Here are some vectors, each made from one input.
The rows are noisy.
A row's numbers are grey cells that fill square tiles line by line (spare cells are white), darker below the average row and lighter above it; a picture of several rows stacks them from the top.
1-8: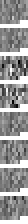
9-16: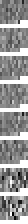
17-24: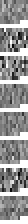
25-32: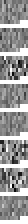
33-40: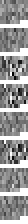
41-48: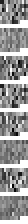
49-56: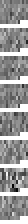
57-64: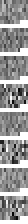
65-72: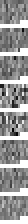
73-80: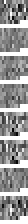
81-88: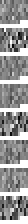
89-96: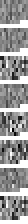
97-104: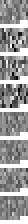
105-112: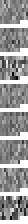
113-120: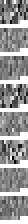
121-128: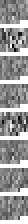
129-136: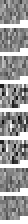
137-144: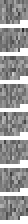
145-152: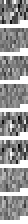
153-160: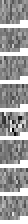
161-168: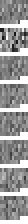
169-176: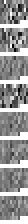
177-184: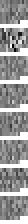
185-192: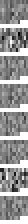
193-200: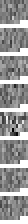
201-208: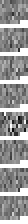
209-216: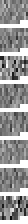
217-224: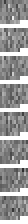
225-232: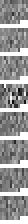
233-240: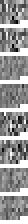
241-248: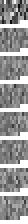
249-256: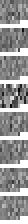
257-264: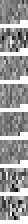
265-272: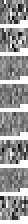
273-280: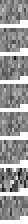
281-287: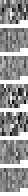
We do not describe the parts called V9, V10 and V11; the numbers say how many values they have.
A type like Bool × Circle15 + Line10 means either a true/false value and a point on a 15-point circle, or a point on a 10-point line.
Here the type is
Bool × Line7 × Tree8 × V9 × V10 × V11 + Line6.
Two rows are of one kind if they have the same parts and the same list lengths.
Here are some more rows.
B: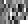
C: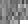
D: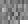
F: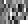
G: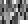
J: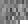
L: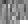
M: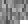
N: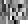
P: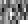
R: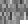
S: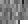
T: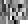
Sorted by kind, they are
B, F, G, N, P, T
C, D, J, L, M, R, S

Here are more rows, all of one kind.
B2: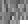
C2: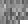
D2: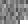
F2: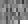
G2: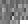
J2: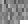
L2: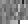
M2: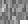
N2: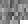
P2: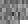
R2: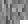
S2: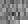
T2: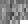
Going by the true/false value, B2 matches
J2, M2 and R2.
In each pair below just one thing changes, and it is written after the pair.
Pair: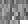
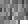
the place on the 7-point line
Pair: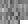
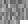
the true/false value
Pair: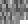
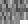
the value of V11
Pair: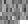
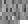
the value of V11
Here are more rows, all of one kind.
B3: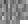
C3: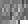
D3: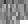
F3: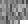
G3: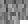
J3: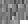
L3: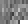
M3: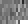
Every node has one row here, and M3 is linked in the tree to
J3.
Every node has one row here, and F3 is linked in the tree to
C3 and L3.
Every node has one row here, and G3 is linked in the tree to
C3, D3 and J3.
